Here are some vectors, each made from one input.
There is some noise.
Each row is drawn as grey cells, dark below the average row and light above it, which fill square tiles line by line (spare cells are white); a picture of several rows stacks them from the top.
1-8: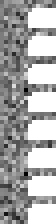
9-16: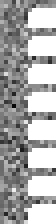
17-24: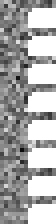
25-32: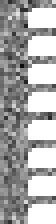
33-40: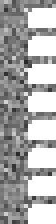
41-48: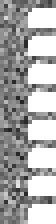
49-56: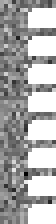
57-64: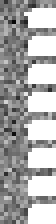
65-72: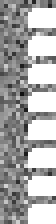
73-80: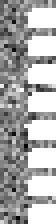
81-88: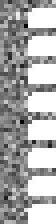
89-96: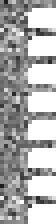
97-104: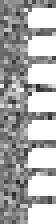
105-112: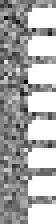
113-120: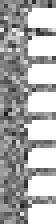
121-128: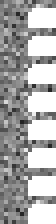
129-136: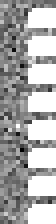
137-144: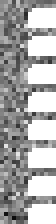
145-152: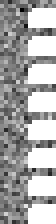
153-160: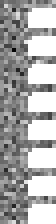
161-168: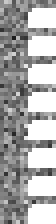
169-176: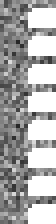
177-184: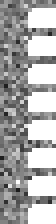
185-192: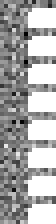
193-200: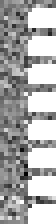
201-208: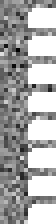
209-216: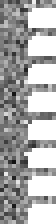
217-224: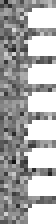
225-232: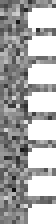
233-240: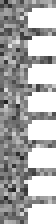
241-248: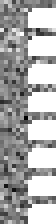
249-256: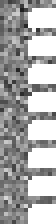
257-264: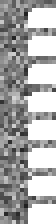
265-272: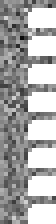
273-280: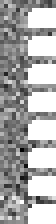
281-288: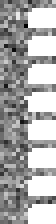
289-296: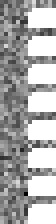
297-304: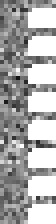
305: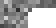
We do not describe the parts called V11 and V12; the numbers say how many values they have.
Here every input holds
either a value of V11 and a value of V12, or a list of up to three points on an 8-point line.
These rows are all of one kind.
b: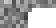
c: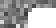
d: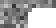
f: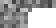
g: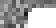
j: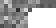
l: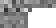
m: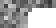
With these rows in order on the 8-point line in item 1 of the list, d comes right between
b and c.
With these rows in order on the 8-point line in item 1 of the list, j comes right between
f and l.
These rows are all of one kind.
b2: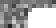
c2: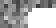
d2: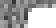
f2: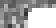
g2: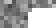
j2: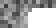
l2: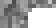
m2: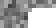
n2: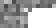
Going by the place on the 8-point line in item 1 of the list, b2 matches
d2 and f2.
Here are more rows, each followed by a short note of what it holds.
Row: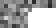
a list of one item
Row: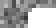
a list of two items
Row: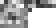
the empty list
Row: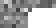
a list of two items
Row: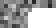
a list of one item
